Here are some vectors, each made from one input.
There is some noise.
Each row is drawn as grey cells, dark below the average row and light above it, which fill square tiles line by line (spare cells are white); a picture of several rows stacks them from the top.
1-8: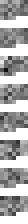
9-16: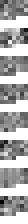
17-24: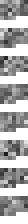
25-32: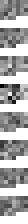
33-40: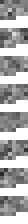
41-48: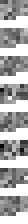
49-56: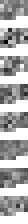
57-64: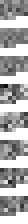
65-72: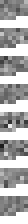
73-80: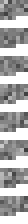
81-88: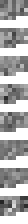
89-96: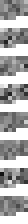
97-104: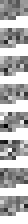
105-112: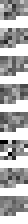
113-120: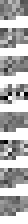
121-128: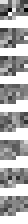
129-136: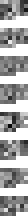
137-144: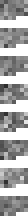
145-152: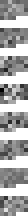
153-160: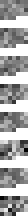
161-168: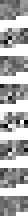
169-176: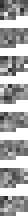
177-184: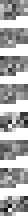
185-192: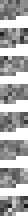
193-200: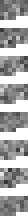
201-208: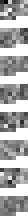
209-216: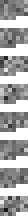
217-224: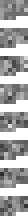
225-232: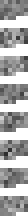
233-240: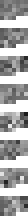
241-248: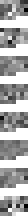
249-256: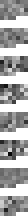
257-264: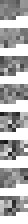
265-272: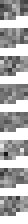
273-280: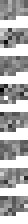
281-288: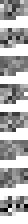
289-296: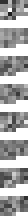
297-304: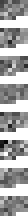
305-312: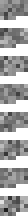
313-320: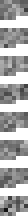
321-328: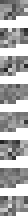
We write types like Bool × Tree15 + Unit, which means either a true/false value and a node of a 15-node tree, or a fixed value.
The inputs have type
Bool × Circle8.
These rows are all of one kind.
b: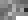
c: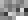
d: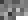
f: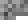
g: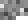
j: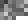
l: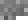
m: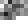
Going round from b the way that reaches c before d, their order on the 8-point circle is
b, c, j, l, f, m, d, g.
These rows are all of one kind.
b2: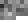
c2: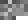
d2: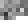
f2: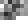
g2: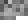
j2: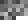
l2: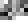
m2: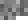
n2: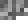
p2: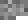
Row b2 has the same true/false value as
f2, j2, m2 and n2.
